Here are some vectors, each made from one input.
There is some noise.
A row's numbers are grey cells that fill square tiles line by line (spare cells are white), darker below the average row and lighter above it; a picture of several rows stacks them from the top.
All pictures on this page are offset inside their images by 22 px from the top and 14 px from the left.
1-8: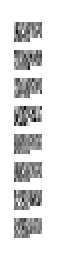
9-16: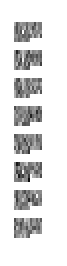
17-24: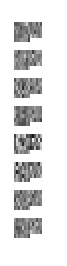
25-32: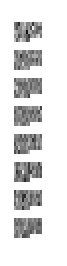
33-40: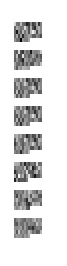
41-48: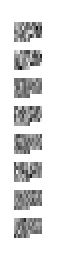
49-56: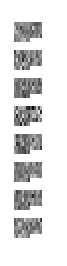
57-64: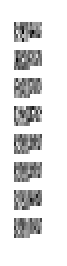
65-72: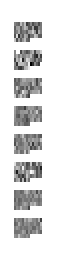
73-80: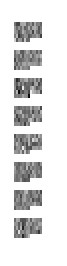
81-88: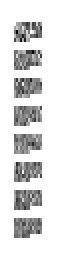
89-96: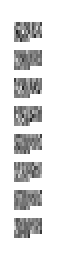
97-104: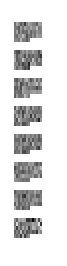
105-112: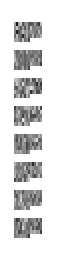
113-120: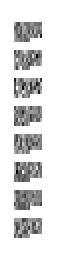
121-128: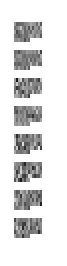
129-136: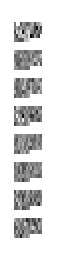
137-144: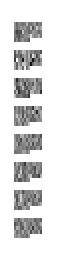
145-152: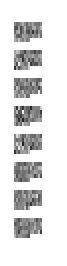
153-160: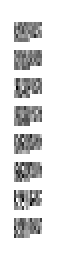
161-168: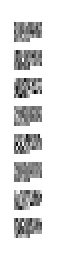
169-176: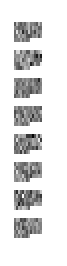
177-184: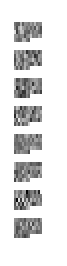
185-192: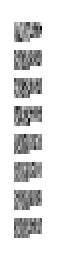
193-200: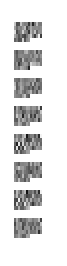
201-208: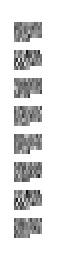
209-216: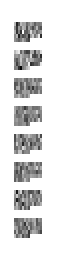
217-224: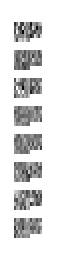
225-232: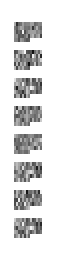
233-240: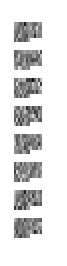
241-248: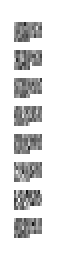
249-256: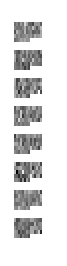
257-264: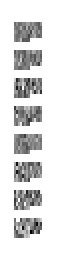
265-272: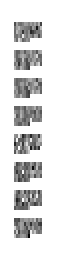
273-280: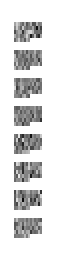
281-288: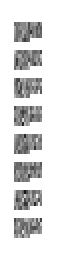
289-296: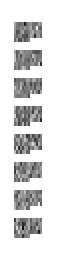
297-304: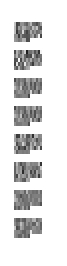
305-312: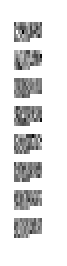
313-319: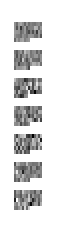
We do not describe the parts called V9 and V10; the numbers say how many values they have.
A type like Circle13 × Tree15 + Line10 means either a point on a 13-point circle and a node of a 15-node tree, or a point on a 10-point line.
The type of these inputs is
(Bool × Circle6 + V10) × V9 + Label7.
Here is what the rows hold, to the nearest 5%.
About 20% of them hold one of 7 labels. The rest hold a value of V9, together with either a point on a 6-point circle and a true/false value, or a value of V10.
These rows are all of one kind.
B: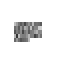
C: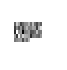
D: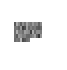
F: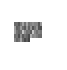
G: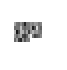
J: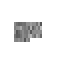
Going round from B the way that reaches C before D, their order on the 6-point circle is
B, C, G, D, F, J.
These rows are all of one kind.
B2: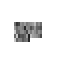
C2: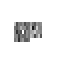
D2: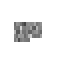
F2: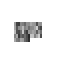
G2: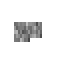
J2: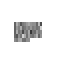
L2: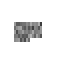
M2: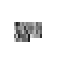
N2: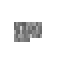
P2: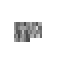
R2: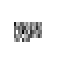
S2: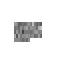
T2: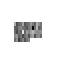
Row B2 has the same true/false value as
L2 and T2.
